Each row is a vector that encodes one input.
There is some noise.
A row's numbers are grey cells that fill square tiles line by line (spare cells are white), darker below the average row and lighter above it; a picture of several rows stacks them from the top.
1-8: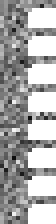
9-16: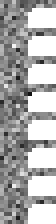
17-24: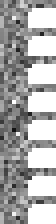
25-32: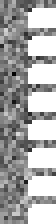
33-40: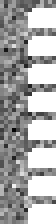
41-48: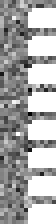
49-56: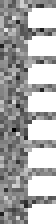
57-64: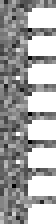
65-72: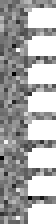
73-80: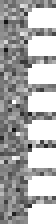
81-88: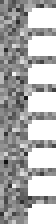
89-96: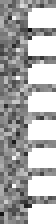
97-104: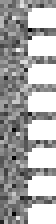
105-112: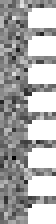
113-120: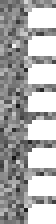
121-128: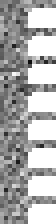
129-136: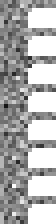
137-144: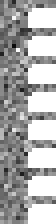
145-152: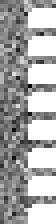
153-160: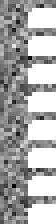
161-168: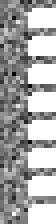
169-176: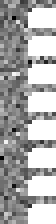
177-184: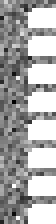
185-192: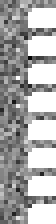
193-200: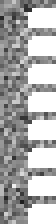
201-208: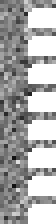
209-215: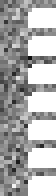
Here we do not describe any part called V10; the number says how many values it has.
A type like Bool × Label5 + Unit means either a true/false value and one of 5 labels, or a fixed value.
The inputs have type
List2(Line7) + Tree11 × V10.
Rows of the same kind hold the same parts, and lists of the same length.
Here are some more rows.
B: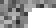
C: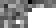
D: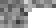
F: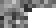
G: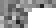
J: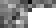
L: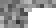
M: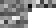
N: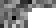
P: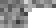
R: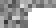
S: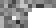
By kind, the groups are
B, D, G, L, P
C, F, J, N
M
R, S

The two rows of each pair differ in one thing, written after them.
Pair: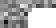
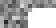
the place on the 7-point line in item 1 of the list
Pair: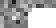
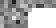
the place on the 7-point line in item 2 of the list
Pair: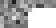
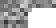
the place on the 7-point line in item 1 of the list
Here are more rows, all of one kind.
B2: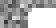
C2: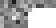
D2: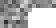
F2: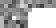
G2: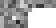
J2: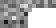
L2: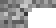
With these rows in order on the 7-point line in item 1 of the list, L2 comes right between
D2 and J2.
